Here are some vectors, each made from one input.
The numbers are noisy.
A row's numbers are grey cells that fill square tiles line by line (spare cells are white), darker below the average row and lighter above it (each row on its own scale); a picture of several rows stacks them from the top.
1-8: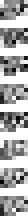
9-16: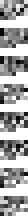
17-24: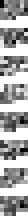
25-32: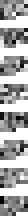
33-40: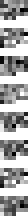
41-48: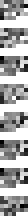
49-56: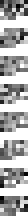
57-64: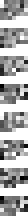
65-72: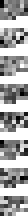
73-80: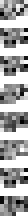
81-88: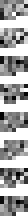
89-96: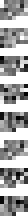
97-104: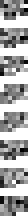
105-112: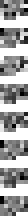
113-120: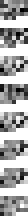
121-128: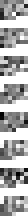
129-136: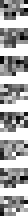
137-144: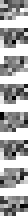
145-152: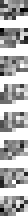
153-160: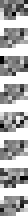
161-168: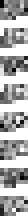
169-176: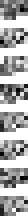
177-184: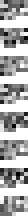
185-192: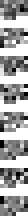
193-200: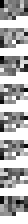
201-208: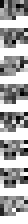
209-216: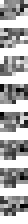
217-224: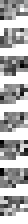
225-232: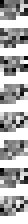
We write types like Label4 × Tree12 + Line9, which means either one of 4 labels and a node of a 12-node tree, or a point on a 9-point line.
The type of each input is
Bool × Bool × Bool × Bool.
